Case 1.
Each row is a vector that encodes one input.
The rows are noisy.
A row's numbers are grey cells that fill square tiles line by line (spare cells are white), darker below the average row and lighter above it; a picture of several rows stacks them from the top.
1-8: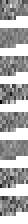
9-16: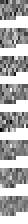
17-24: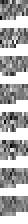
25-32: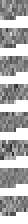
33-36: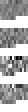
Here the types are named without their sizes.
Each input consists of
a point on a line.
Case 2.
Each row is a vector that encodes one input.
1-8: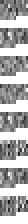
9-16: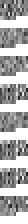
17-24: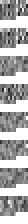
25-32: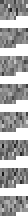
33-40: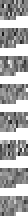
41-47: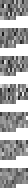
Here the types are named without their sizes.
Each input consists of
either a fixed value, or a node of a tree.
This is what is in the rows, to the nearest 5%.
About 20% of them hold a fixed value. The rest hold a node of a tree.
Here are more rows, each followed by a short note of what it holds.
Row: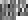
a fixed value
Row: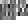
a fixed value
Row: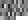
a node of a tree
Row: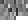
a node of a tree
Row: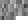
a node of a tree
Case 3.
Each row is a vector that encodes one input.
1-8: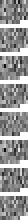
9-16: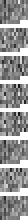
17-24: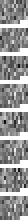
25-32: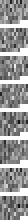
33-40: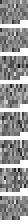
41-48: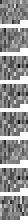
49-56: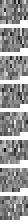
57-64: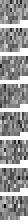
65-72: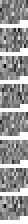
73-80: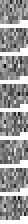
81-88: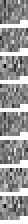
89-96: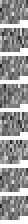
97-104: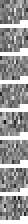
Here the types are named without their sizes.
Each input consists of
a node of a tree.
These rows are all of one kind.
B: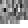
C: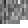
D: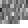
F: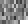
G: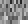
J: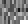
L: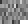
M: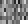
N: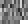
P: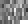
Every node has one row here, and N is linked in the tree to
J and P.
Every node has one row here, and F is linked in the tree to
G.
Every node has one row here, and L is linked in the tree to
B and C.
